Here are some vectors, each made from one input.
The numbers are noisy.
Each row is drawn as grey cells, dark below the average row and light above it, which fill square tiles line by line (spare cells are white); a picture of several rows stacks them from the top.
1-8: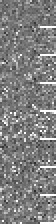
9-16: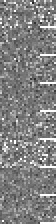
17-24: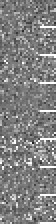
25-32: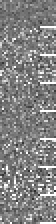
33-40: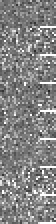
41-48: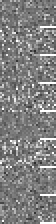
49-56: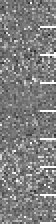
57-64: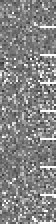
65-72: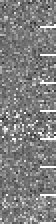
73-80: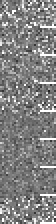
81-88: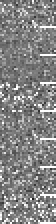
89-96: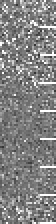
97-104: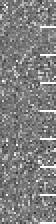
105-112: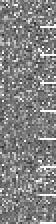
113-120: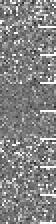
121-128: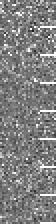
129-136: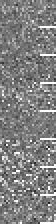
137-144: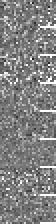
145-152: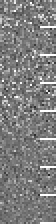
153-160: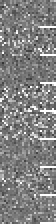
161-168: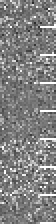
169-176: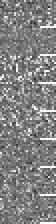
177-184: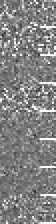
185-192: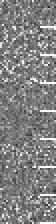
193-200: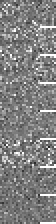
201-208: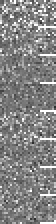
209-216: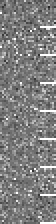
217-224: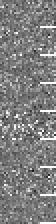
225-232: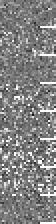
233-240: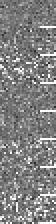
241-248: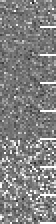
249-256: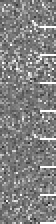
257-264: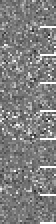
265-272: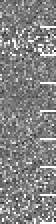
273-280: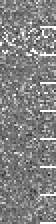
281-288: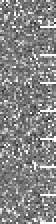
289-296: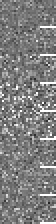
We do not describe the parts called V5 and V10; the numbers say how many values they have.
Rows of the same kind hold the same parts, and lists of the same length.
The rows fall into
2 kinds.
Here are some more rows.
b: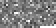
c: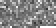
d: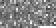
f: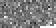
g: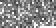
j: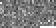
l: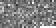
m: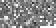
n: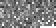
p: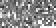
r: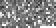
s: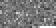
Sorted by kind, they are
b, f, n, p, r, s
c, d, g, j, l, m

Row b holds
a point on a 13-point circle and a value of V5.
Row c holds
a true/false value, a value of V5 and a value of V10.
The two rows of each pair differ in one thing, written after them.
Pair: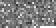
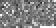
the value of V5
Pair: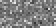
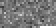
the place on the 13-point circle
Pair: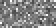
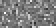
the value of V5
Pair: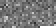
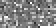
the value of V5
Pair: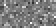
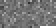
the place on the 13-point circle
